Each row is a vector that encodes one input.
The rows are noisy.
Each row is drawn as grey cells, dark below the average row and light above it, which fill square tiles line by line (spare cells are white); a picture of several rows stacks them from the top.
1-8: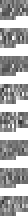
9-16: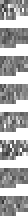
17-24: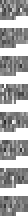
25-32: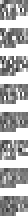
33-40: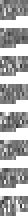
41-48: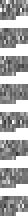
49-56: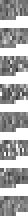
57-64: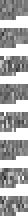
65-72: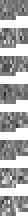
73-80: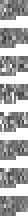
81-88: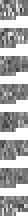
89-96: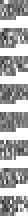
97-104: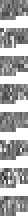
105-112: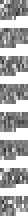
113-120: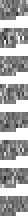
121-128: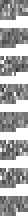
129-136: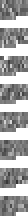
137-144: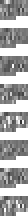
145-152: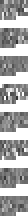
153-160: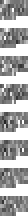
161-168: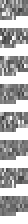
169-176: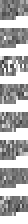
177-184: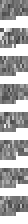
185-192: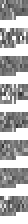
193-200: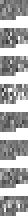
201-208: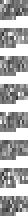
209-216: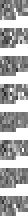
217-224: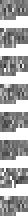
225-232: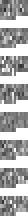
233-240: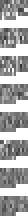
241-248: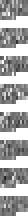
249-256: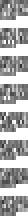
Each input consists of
either one of 7 labels, or a point on an 8-point line.
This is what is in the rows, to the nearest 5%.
About 50% of them hold one of 7 labels. The rest hold a point on an 8-point line.
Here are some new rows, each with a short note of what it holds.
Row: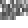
one of 7 labels
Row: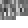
a point on an 8-point line
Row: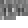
a point on an 8-point line
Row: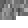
one of 7 labels
